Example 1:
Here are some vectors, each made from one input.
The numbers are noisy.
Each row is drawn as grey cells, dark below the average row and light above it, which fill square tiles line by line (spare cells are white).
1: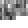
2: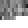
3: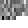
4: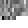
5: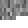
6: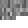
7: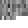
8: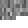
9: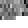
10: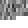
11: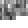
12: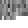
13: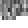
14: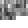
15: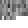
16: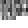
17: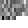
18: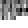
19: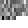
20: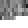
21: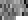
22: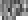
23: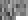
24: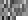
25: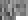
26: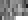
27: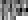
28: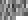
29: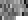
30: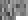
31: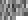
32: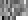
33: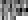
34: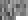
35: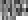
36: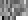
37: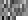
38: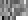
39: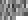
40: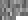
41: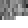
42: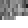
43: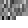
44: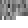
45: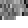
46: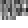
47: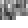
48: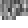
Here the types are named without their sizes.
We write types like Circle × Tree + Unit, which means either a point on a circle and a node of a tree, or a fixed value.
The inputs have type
Line + Tree.
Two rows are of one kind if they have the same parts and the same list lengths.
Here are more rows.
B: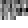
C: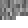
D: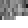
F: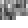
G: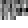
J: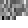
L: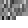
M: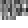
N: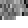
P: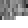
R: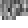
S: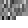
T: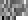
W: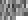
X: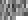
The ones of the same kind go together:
B, G, J, L, M, R, S, T
C, D, F, N, P, W, X

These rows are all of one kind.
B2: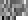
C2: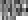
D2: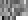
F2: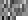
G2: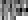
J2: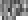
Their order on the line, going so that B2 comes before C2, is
F2, B2, D2, J2, C2, G2.
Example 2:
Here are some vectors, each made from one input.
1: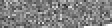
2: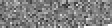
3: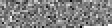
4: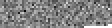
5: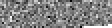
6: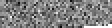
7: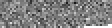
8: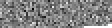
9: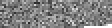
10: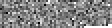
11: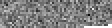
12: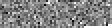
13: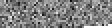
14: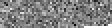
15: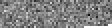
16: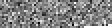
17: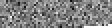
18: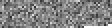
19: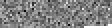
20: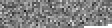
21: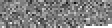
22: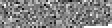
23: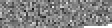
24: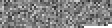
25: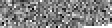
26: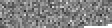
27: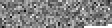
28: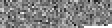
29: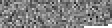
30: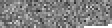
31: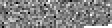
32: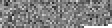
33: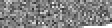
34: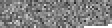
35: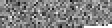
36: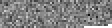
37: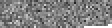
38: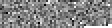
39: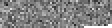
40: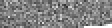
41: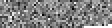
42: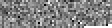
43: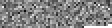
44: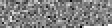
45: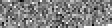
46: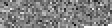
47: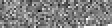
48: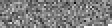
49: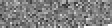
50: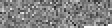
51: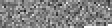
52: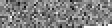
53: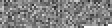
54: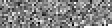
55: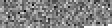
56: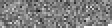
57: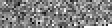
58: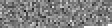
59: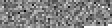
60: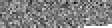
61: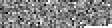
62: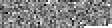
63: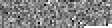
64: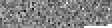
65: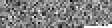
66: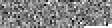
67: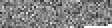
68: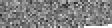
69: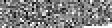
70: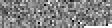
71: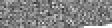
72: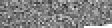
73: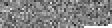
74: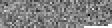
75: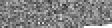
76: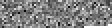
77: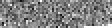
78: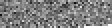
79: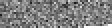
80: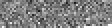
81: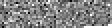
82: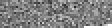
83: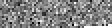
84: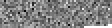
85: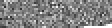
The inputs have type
Circle5 + Circle11 + Unit.
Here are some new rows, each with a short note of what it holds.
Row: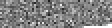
a point on an 11-point circle
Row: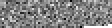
a point on a 5-point circle
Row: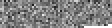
a point on an 11-point circle
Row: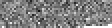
a point on an 11-point circle
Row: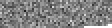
a point on an 11-point circle
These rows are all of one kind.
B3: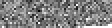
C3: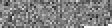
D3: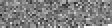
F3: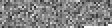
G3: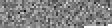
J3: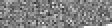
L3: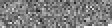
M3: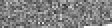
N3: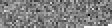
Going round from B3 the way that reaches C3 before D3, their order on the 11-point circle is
B3, L3, N3, C3, F3, G3, J3, M3, D3.
